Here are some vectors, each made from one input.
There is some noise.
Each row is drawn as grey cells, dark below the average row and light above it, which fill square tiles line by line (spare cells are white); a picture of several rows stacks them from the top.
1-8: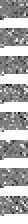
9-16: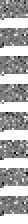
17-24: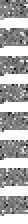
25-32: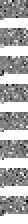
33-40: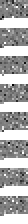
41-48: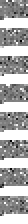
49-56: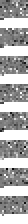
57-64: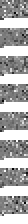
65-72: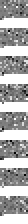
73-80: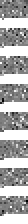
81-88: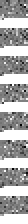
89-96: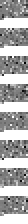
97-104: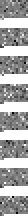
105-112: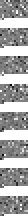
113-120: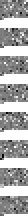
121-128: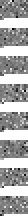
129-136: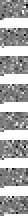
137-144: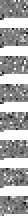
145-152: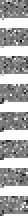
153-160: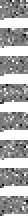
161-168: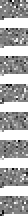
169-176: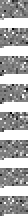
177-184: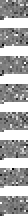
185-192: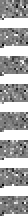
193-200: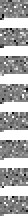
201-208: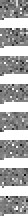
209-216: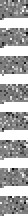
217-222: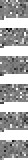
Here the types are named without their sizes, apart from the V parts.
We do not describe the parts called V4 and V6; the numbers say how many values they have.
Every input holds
a point on a line, three true/false values, a value of V4 and a value of V6.
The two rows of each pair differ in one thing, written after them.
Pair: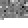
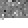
the value of V6
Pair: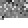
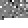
the value of V4
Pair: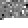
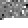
the place on the line
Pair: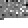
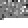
one of the three true/false values
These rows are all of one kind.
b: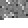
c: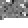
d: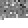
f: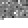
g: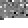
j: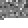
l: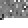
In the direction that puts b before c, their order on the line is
d, g, j, f, b, l, c.
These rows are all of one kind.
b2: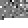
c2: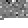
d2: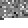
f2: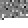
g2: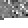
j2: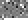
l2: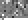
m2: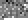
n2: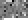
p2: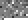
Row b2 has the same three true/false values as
j2 and p2.
